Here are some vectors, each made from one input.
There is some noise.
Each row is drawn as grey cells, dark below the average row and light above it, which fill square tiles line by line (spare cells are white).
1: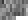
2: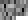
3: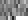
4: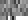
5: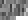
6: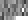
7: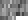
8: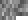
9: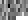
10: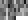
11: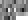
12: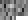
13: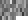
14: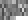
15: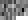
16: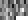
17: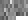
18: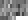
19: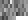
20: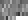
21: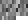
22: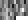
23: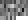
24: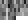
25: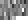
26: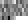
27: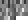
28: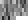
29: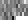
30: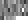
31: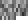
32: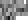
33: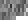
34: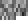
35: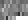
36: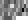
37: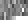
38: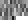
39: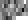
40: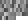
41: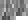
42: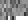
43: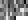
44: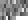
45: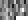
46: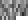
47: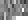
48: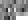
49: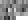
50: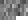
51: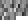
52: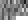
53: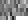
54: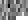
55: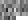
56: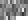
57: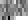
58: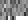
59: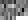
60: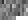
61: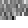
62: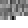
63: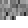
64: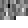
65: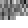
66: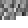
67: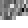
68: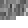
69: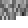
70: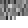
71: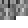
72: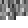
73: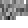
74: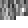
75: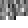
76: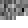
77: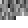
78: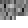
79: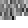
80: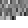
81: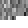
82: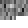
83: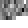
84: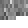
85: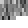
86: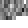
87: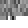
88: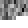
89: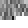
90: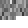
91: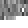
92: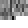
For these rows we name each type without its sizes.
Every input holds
a label and a point on a line.
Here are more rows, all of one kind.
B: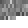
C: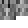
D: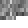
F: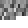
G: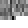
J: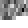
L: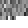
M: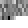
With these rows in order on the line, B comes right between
C and L.
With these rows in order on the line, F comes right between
D and L.
